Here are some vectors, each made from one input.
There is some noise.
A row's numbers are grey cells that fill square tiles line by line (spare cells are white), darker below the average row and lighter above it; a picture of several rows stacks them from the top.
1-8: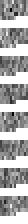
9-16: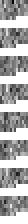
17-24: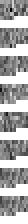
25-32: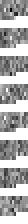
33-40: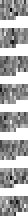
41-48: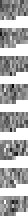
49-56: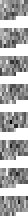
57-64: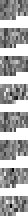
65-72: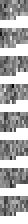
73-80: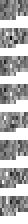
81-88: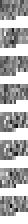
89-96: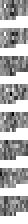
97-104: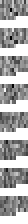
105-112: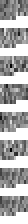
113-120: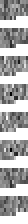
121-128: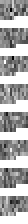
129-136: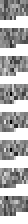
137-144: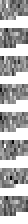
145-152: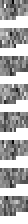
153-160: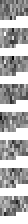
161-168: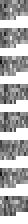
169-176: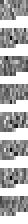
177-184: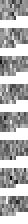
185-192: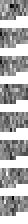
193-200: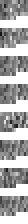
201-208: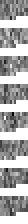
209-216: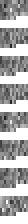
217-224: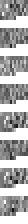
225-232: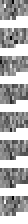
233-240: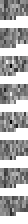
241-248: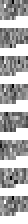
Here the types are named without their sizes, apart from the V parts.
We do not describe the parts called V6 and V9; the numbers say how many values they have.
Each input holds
either a point on a circle and a value of V9, or three true/false values, or a value of V6.
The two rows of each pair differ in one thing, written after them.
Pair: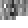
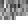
the place on the circle
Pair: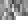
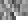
the value of V9
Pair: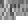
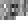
the place on the circle
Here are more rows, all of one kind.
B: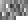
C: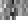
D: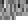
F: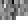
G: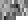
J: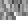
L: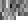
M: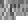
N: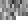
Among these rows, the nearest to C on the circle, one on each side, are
F and G.
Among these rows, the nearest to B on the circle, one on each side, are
G and L.
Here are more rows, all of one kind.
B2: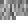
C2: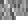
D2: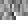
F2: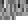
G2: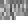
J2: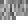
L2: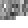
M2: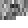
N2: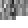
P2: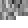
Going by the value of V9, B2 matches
D2 and J2.
